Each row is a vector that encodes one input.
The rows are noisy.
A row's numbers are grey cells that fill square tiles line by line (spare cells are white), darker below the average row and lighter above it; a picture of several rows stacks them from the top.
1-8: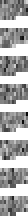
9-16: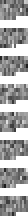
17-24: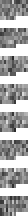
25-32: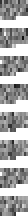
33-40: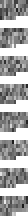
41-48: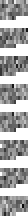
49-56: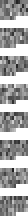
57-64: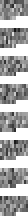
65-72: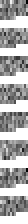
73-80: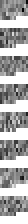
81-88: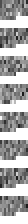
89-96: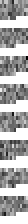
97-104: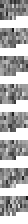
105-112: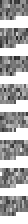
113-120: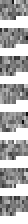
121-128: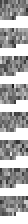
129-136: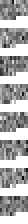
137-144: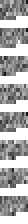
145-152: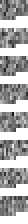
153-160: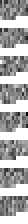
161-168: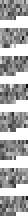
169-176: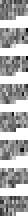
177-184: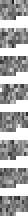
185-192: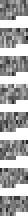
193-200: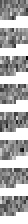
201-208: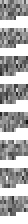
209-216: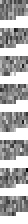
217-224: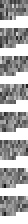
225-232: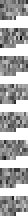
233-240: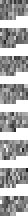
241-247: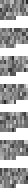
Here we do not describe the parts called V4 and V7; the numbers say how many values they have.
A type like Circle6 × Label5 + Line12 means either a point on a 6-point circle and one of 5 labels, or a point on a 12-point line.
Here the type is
Label5 + (Line8 + V7) × V4.
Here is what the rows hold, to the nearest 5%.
About 25% of them hold one of 5 labels. The rest hold a value of V4, together with either a point on an 8-point line, or a value of V7.
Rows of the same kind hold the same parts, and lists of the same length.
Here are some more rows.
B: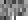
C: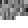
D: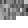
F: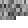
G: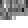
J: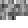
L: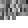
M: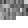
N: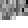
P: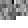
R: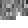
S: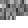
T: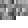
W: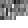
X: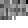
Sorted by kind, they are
B, C, D, M, S
F, J, P, T
G, L, N, R, W, X

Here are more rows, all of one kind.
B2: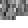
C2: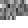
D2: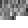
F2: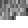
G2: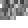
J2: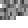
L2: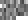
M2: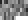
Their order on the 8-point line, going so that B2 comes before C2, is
F2, D2, B2, M2, C2, L2, J2, G2.
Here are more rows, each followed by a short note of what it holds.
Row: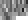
a value of V4 and a value of V7
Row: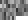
a point on an 8-point line and a value of V4
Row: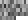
one of 5 labels
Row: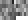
one of 5 labels
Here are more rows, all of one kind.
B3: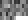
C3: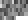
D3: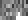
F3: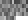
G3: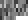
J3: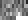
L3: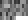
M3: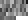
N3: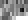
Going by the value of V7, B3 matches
G3 and L3.
